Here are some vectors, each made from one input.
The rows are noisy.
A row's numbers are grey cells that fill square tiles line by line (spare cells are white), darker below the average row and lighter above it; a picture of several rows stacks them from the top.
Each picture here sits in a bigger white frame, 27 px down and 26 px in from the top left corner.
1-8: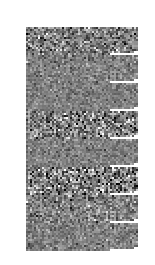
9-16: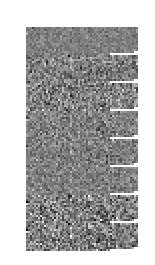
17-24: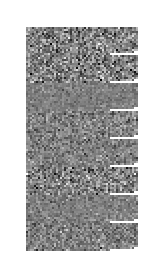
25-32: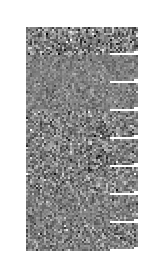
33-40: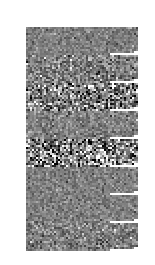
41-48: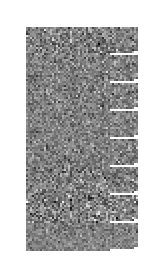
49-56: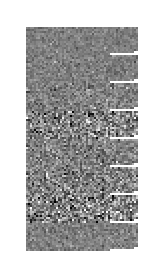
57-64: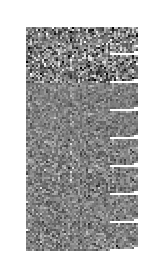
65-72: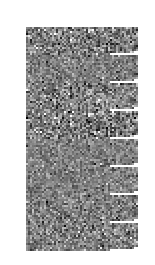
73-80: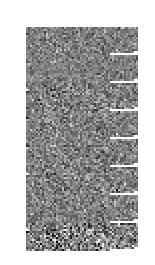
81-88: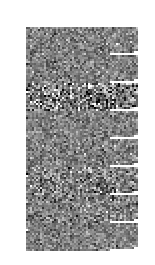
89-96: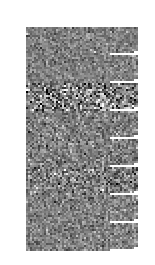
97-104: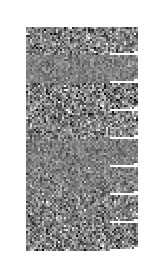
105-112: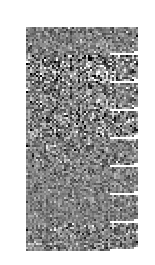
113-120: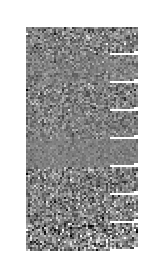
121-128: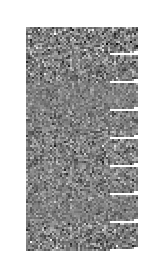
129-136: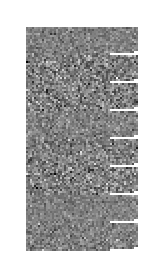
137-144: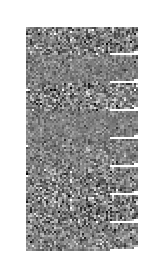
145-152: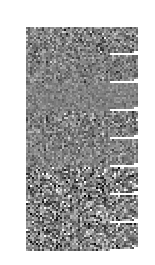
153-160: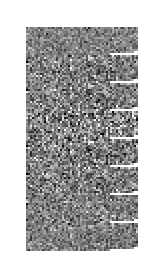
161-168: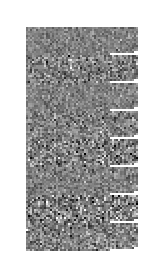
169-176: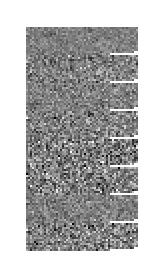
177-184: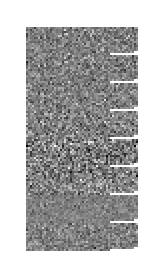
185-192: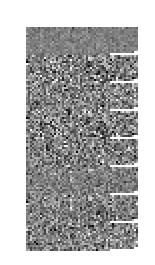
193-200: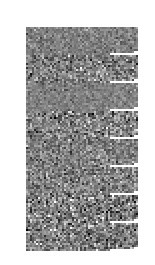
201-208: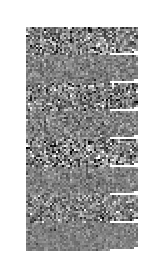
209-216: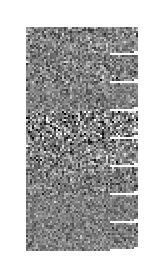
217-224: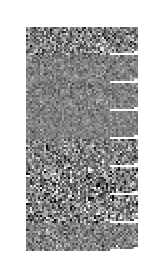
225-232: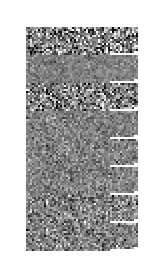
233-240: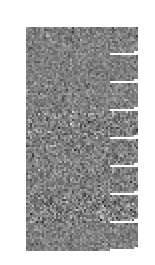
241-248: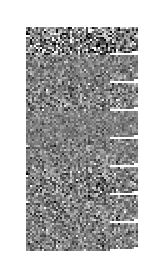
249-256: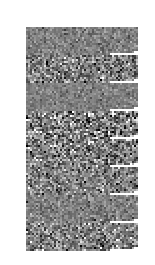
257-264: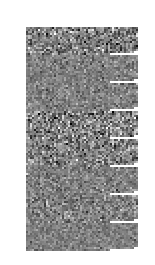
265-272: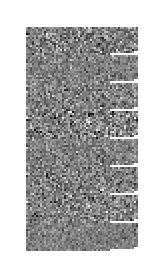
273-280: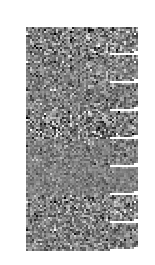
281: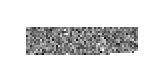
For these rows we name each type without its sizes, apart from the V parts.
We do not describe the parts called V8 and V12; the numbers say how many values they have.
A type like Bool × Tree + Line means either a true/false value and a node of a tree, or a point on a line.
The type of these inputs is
(Circle + Unit) × Line × V12 + V8.
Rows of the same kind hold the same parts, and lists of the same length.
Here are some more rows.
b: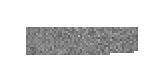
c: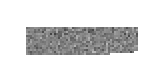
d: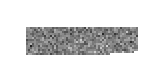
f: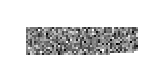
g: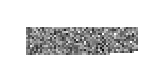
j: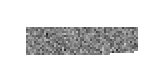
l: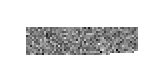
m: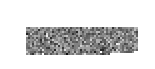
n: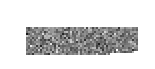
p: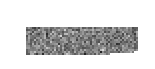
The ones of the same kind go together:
b, p
c, d, f, g, j, l, n
m

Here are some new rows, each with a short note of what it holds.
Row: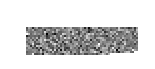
a point on a circle, a point on a line and a value of V12
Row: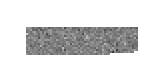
a point on a line and a value of V12
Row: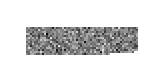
a point on a line and a value of V12
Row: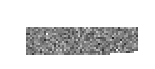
a point on a line and a value of V12
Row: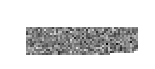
a point on a circle, a point on a line and a value of V12
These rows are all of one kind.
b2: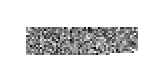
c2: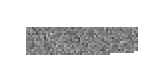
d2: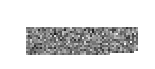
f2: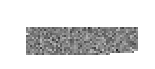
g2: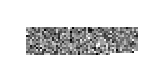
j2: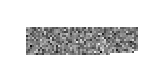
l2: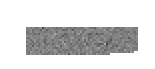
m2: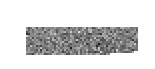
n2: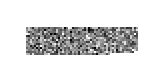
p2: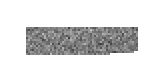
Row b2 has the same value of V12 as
f2, l2 and n2.
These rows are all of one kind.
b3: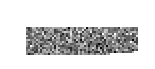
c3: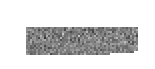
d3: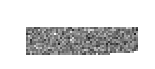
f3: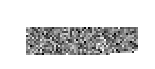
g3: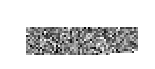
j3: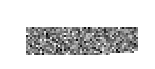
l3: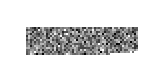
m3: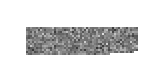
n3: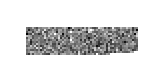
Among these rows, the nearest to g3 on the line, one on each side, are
f3 and n3.
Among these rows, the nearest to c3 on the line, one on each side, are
f3 and j3.
